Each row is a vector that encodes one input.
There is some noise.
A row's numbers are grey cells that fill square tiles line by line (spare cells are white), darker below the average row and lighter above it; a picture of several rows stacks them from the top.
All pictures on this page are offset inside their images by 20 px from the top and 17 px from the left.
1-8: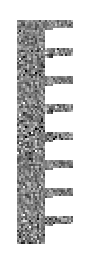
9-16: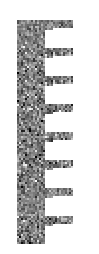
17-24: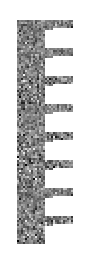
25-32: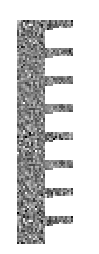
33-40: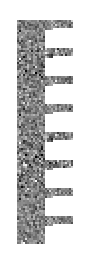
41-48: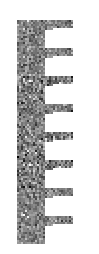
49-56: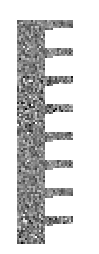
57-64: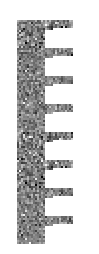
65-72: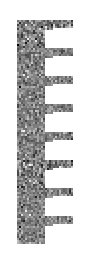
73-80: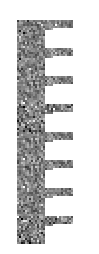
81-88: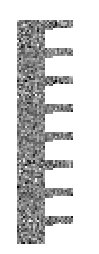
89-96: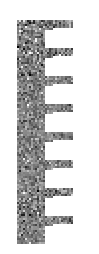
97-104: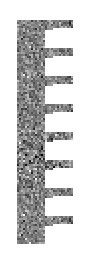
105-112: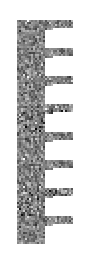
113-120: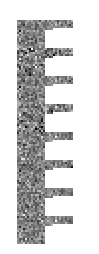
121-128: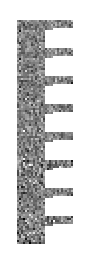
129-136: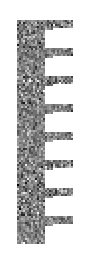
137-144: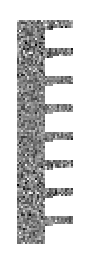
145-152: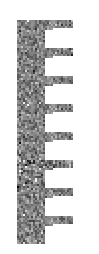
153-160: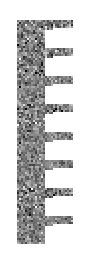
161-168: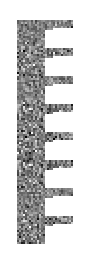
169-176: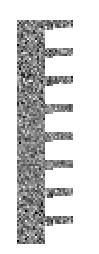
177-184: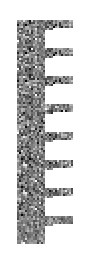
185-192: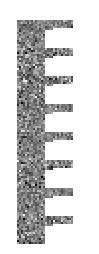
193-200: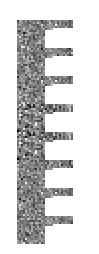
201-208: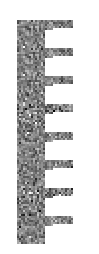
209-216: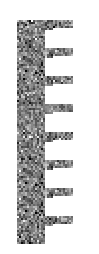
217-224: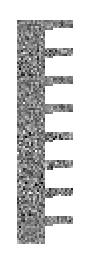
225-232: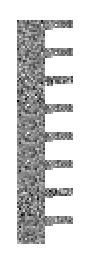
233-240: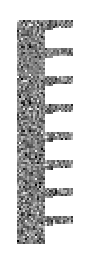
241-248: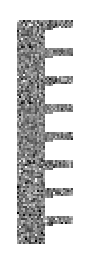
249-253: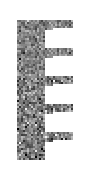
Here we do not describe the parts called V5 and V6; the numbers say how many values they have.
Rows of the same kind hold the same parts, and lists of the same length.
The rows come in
3 kinds.
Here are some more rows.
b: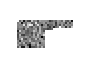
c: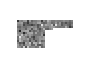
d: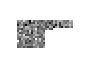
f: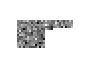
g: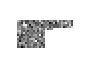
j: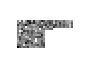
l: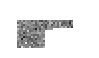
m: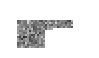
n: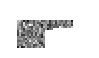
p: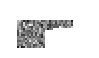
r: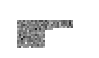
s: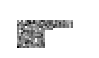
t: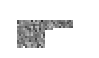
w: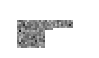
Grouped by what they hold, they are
b, d, f
c, l, m, r, t, w
g, j, n, p, s

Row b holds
a node of an 8-node tree and a value of V5.
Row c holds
a node of a 9-node tree, a true/false value and a value of V6.
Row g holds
a value of V5.
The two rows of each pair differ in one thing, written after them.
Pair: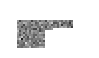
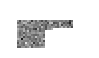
the true/false value
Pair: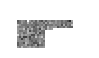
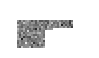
the value of V6
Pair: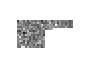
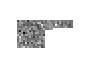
the true/false value
